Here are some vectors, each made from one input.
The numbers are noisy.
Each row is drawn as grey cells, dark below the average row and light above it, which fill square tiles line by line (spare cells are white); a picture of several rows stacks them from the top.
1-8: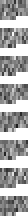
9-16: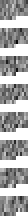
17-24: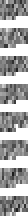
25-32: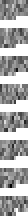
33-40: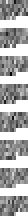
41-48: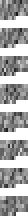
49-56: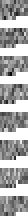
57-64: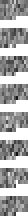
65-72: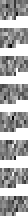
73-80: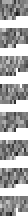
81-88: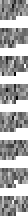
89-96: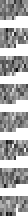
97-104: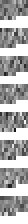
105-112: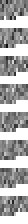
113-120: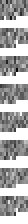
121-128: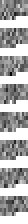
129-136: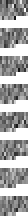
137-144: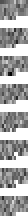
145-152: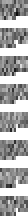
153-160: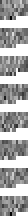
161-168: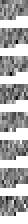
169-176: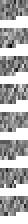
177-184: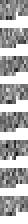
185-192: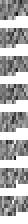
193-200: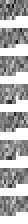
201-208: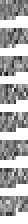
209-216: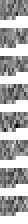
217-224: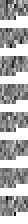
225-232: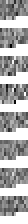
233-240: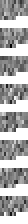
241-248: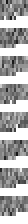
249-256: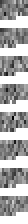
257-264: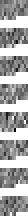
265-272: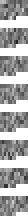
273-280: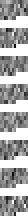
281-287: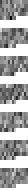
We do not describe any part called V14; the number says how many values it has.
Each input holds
a true/false value, together with either a node of an 11-node tree, or a value of V14.
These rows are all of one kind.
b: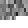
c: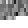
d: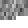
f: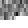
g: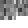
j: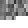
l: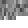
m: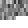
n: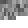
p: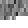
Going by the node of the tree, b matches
l, n and p.
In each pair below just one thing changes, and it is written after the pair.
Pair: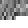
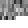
the value of V14
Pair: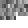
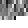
the value of V14
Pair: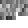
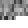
the true/false value
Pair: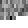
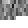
the true/false value
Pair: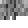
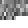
the value of V14
